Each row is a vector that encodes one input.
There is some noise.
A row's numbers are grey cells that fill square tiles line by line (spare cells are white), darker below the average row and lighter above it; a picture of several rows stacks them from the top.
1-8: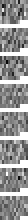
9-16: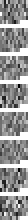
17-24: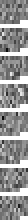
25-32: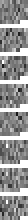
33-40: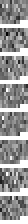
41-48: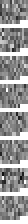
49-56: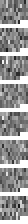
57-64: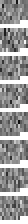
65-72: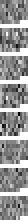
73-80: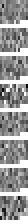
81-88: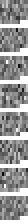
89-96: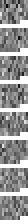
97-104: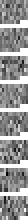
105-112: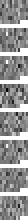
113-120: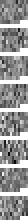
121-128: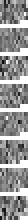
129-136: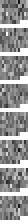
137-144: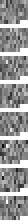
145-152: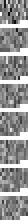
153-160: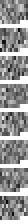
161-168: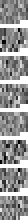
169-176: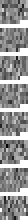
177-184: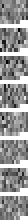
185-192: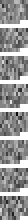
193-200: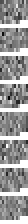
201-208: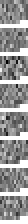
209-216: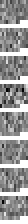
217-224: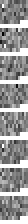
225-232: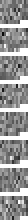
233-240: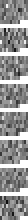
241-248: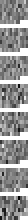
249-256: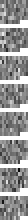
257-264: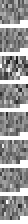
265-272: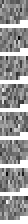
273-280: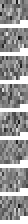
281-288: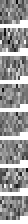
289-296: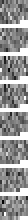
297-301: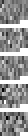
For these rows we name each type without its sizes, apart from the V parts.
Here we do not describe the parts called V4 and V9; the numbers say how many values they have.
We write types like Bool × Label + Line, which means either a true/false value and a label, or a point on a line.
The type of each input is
(Bool × Line + Tree × V9) × Label + V4.
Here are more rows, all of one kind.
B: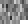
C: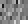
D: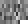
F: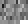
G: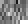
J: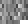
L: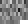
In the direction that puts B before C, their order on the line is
D, F, J, B, G, C, L.
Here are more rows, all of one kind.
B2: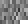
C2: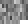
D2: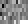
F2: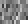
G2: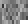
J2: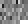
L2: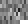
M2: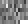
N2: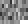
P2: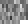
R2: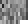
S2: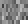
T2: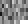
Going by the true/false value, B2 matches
L2 and M2.
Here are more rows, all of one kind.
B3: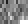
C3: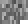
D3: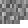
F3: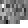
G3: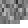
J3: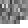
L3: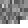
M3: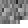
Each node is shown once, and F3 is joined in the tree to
L3.
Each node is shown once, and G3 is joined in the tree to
J3.
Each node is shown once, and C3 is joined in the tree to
J3, L3 and M3.
